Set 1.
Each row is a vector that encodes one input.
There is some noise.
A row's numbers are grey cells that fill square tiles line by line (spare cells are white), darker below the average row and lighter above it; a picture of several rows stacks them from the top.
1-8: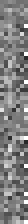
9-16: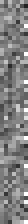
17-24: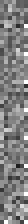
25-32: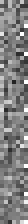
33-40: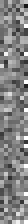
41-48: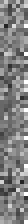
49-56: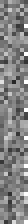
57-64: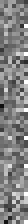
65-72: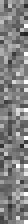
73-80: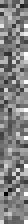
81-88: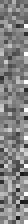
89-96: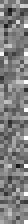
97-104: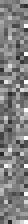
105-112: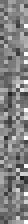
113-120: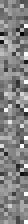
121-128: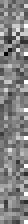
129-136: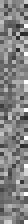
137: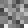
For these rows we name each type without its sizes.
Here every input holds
either a point on a line and a true/false value, or a node of a tree.
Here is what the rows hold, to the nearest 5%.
About 55% of them hold a point on a line and a true/false value. The rest hold a node of a tree.
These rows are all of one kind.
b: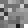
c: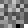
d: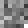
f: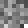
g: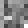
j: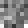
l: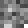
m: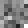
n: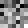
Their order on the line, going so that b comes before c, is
f, d, g, b, j, n, m, l, c.
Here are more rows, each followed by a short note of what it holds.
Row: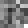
a node of a tree
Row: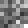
a node of a tree
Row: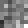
a node of a tree
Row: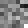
a point on a line and a true/false value
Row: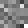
a point on a line and a true/false value
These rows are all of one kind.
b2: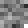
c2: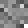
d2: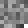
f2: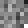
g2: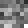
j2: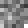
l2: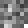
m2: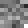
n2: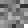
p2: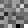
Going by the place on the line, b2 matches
g2, m2, n2 and p2.
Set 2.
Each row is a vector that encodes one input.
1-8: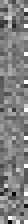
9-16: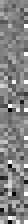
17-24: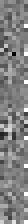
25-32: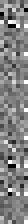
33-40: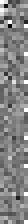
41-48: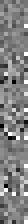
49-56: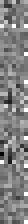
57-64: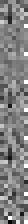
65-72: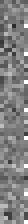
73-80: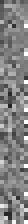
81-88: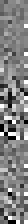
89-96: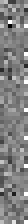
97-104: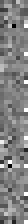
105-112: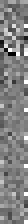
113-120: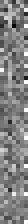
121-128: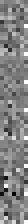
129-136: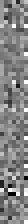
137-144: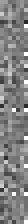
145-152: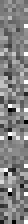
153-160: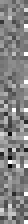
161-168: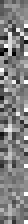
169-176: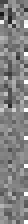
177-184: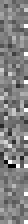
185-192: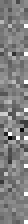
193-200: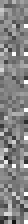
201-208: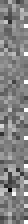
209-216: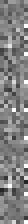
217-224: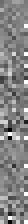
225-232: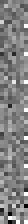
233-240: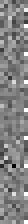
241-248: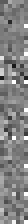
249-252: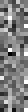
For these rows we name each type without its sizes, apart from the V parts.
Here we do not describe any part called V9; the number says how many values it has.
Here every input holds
a node of a tree, a true/false value and a value of V9.
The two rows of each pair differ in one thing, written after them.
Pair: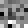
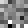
the node of the tree
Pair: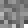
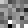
the true/false value
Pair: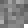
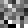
the true/false value
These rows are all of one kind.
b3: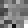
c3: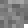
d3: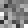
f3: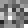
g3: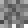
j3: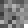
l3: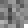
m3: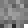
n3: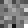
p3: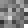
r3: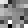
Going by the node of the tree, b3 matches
f3 and n3.
